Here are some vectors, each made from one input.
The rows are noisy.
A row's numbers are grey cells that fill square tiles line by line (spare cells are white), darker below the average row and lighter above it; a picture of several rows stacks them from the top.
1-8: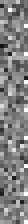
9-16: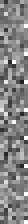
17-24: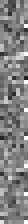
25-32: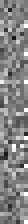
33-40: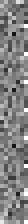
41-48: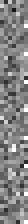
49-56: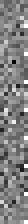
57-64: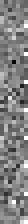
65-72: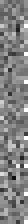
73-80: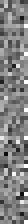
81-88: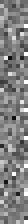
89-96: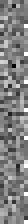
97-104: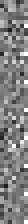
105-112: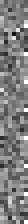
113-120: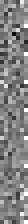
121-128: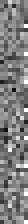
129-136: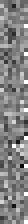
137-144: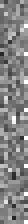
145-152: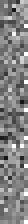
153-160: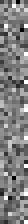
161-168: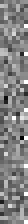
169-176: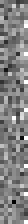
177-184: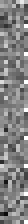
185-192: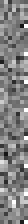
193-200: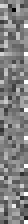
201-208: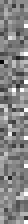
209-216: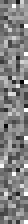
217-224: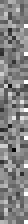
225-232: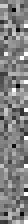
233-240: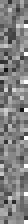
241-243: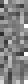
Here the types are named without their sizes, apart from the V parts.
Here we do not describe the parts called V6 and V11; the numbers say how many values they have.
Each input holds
a value of V6 and a value of V11, together with either a point on a circle and a true/false value, or a fixed value.
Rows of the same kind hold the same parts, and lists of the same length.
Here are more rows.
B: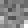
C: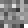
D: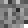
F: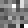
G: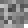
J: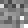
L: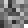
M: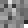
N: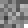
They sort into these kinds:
B, G, J, M
C, D, F, L, N

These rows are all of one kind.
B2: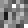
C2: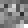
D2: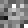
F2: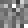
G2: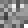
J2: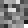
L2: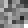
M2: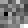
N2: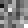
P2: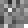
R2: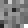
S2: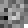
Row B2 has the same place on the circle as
D2 and G2.
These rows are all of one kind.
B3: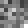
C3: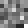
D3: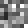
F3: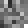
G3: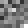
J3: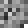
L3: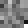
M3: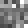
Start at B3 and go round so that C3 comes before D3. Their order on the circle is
B3, G3, F3, L3, M3, C3, J3, D3.
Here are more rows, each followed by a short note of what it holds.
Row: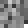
a value of V6 and a value of V11
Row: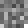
a value of V6 and a value of V11
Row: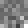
a value of V6 and a value of V11
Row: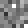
a point on a circle, a true/false value, a value of V6 and a value of V11
